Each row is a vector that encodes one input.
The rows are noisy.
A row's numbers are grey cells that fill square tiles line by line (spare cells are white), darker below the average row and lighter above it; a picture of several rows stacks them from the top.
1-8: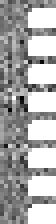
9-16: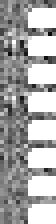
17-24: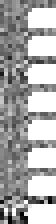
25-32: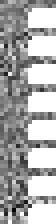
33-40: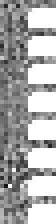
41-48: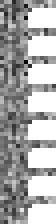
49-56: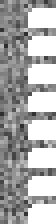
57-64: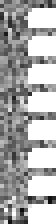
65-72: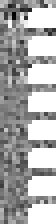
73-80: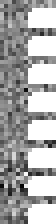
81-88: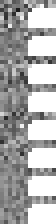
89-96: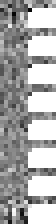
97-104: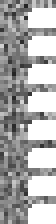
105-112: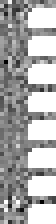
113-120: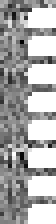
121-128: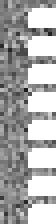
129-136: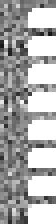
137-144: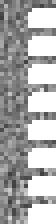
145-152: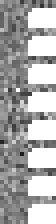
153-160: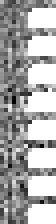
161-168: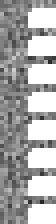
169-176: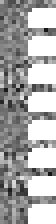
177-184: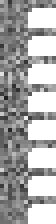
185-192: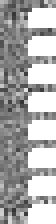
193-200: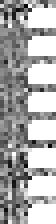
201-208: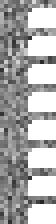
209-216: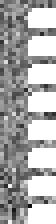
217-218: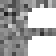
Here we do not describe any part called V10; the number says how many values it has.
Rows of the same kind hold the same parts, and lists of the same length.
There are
3 kinds of row.
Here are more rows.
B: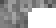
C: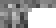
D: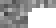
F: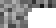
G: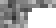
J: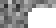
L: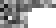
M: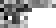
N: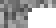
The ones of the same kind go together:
B, C, D, J, N
F, G
L, M

